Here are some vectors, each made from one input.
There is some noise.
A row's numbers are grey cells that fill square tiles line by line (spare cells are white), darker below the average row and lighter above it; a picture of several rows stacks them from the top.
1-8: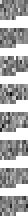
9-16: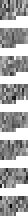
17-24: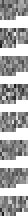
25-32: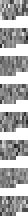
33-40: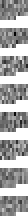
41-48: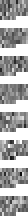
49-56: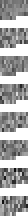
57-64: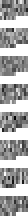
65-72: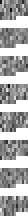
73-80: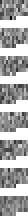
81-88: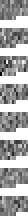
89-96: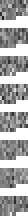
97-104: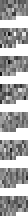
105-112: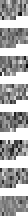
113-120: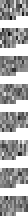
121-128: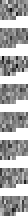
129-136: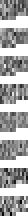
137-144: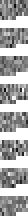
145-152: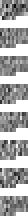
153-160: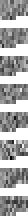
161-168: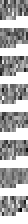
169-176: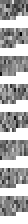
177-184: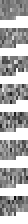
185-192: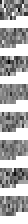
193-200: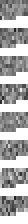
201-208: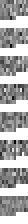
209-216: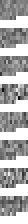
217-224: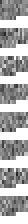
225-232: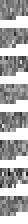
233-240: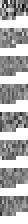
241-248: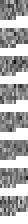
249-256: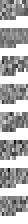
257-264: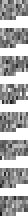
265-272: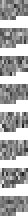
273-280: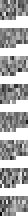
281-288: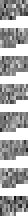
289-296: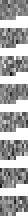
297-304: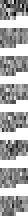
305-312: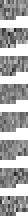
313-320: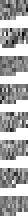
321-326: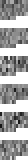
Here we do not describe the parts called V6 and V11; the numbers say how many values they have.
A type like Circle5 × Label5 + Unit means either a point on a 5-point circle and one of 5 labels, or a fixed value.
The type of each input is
Line5 × (Line5 + V11) × V6 + List2(Line8).
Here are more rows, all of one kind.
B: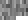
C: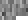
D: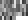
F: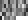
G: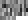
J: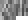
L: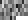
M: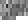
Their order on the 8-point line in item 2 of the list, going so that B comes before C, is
D, B, M, C, J, L, F, G.
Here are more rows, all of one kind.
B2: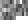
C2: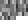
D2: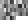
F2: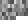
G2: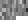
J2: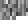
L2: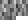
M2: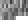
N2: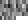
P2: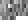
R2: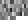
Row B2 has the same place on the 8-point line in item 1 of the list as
G2, J2 and L2.
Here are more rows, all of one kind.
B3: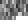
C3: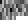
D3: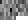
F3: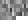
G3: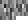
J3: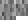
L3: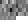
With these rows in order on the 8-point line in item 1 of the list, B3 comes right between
C3 and G3.
